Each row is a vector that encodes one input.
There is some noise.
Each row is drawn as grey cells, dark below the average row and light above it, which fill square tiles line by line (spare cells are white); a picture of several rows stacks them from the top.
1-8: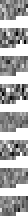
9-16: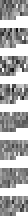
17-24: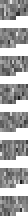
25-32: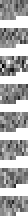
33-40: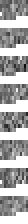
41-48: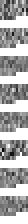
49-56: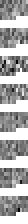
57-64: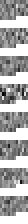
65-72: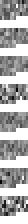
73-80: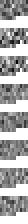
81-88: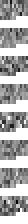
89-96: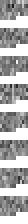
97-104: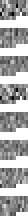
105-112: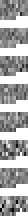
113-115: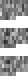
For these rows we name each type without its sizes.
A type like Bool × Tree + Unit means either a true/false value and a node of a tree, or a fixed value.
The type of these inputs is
(Bool × Bool × Bool + Unit) × Tree + Line.
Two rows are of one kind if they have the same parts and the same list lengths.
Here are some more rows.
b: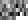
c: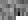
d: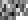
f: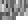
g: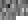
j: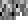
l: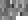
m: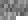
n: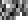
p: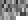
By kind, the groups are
b, d, j, n
c, f, g
l, m, p

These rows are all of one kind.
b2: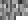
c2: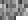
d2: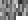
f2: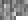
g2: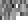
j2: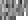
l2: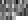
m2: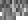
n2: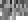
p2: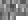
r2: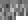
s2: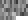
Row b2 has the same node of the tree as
c2, d2 and r2.
